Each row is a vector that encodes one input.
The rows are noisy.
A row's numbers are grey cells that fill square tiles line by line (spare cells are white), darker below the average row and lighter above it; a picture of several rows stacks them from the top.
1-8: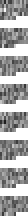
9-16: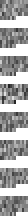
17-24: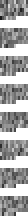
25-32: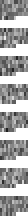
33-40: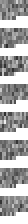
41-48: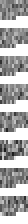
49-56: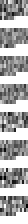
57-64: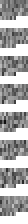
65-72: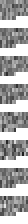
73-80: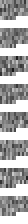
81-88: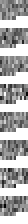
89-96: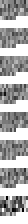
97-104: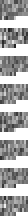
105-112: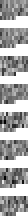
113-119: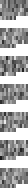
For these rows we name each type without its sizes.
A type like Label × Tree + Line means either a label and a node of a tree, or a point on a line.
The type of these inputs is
Bool × Bool × Bool.
